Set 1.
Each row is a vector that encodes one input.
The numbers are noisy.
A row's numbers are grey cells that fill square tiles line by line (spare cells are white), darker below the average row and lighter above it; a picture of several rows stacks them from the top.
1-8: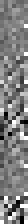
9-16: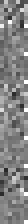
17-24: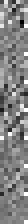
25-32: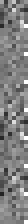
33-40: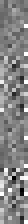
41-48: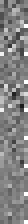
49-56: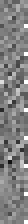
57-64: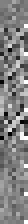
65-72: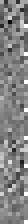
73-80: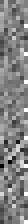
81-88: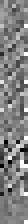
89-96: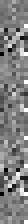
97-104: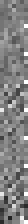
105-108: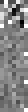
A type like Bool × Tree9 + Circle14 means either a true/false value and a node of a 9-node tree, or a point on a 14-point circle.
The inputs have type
Bool × Line7.
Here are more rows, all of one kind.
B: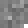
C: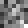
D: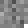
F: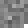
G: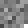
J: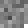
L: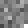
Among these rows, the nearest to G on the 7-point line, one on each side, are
D and L.
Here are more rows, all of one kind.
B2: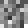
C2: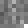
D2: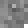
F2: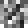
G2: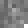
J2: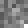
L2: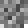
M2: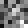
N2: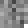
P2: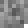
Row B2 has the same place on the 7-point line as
J2, M2 and N2.
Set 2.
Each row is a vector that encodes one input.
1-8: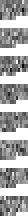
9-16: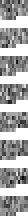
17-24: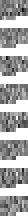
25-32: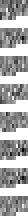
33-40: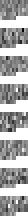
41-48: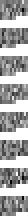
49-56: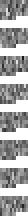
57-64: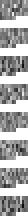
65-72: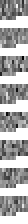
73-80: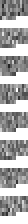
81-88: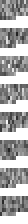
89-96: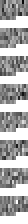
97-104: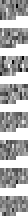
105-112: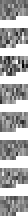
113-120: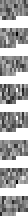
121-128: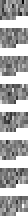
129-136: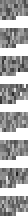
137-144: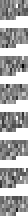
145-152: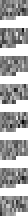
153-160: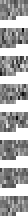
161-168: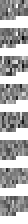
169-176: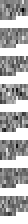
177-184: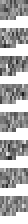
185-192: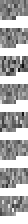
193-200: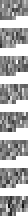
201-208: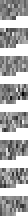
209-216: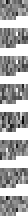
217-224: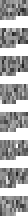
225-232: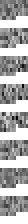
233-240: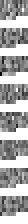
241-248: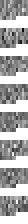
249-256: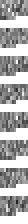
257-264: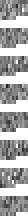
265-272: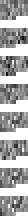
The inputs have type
Bool × Bool × Bool + Tree10.
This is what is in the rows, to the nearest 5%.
About 45% of them hold a node of a 10-node tree. The rest hold three true/false values.
